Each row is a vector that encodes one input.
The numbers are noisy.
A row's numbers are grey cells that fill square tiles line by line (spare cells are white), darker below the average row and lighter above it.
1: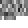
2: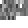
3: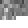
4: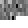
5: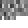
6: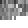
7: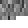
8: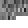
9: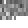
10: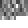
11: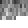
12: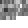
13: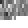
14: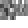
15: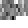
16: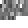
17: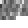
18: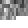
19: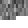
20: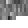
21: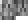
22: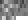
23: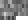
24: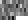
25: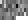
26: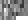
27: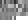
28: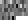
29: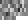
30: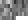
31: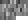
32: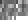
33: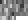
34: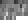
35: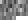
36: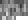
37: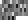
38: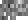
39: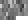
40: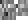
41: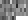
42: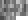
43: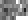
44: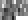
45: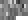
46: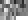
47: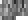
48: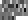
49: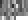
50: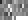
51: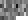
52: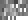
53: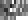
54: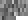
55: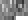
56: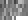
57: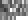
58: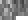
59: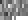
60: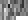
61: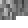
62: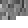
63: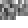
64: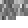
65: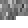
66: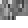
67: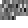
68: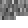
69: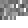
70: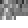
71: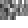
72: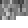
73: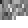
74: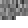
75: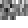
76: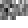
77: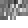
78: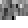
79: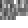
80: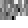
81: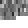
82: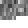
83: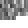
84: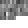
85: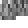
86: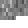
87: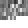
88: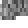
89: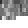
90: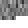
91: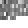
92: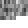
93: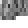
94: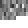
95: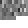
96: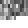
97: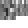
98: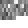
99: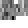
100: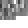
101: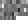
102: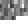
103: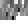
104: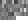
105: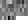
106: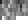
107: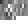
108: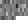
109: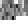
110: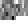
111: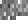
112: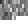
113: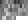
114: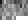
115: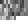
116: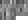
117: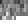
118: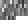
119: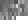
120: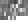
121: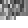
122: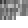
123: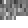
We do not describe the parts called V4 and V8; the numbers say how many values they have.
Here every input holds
a true/false value and a value of V4, together with either a node of a 7-node tree, or a value of V8.
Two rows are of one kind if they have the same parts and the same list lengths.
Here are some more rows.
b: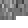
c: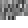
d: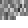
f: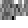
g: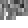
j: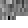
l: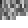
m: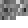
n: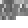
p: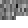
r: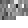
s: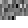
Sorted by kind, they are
b, c, g, j, p, s
d, f, l, m, n, r

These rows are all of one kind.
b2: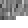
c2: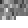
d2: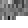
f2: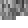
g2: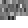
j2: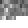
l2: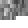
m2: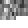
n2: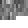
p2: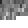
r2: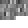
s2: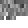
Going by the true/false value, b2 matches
f2, g2, l2 and r2.
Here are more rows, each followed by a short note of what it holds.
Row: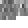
a true/false value, a value of V4 and a value of V8
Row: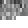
a node of a 7-node tree, a true/false value and a value of V4
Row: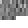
a node of a 7-node tree, a true/false value and a value of V4
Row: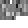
a node of a 7-node tree, a true/false value and a value of V4
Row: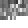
a true/false value, a value of V4 and a value of V8
